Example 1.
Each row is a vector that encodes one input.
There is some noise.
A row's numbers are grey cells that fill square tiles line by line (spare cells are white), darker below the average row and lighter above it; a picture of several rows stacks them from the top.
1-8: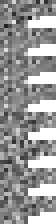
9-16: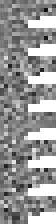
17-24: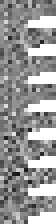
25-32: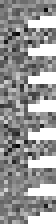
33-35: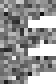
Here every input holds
a node of an 8-node tree.
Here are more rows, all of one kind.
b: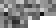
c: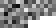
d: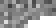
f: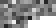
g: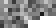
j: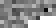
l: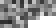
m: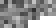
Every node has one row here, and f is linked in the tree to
d.
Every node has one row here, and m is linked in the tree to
j and l.
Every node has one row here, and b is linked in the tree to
c and g.
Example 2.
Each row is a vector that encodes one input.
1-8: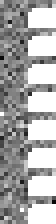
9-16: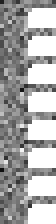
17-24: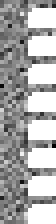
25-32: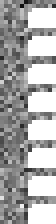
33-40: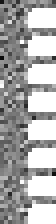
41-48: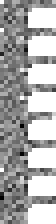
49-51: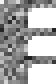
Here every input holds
three true/false values.
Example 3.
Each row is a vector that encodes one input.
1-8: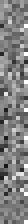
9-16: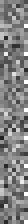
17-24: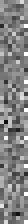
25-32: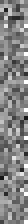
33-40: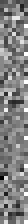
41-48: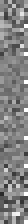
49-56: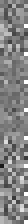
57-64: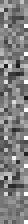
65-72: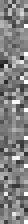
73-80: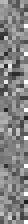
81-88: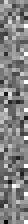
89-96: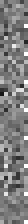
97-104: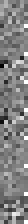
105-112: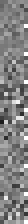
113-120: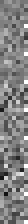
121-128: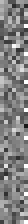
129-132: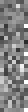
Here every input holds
a node of a 15-node tree.
